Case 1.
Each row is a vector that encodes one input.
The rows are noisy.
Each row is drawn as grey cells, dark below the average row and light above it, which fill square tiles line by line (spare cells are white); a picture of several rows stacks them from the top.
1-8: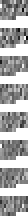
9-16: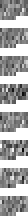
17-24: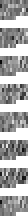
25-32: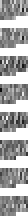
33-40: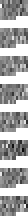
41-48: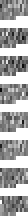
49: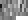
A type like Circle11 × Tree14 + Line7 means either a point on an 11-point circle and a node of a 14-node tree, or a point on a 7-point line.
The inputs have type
Circle6 + Unit.
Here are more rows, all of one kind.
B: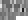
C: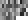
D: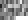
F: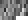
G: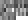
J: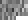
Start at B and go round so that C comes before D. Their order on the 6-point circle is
B, C, J, D, F, G.
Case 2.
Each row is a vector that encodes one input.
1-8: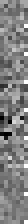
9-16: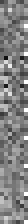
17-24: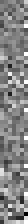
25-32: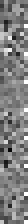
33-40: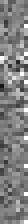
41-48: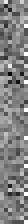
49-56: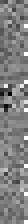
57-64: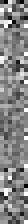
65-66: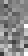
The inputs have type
Line9.
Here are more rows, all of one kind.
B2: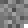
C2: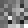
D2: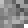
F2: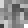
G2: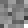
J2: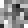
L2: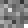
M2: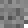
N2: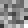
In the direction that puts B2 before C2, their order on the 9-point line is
M2, B2, G2, N2, F2, J2, L2, C2, D2.
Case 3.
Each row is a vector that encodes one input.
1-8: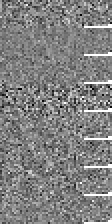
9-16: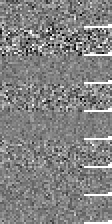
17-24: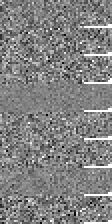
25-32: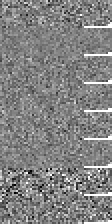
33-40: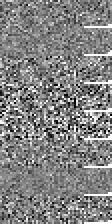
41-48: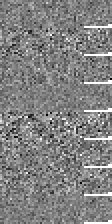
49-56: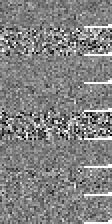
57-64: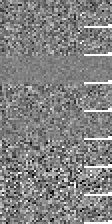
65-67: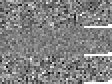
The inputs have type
Tree14.
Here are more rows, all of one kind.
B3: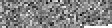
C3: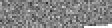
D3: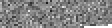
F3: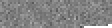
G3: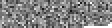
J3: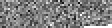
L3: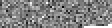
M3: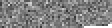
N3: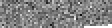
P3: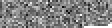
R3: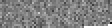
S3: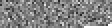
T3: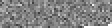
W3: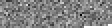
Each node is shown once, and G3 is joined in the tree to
N3.
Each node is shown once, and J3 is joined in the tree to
T3.
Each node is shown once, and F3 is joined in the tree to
B3, D3 and P3.
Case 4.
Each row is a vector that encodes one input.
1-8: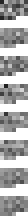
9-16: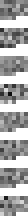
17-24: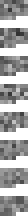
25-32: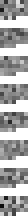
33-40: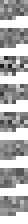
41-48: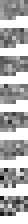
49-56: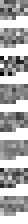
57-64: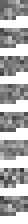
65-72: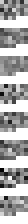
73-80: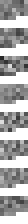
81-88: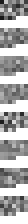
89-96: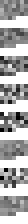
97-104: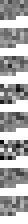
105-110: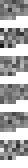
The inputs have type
Circle8.
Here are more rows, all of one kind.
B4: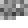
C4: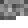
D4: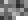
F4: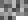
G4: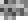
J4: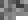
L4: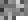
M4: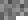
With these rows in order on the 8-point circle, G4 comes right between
B4 and F4.
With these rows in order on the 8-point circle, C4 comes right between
L4 and M4.
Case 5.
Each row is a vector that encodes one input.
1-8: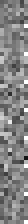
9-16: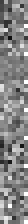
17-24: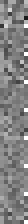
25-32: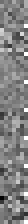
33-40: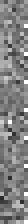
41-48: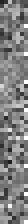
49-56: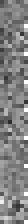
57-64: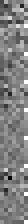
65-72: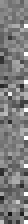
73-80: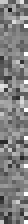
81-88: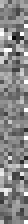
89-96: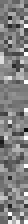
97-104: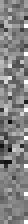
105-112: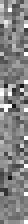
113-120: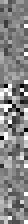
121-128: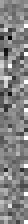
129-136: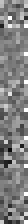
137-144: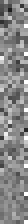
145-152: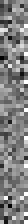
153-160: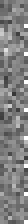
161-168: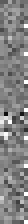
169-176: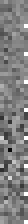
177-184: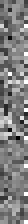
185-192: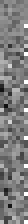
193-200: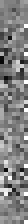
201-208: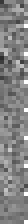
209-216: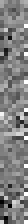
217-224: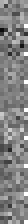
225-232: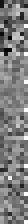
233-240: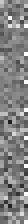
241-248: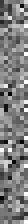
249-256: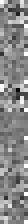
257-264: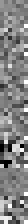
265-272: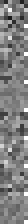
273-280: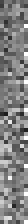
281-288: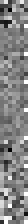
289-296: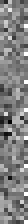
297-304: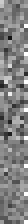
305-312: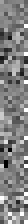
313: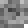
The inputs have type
Line9.
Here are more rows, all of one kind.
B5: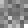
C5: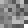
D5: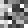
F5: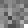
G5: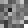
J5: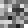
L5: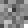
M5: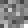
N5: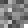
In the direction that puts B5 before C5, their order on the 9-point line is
J5, L5, N5, F5, M5, G5, D5, B5, C5.
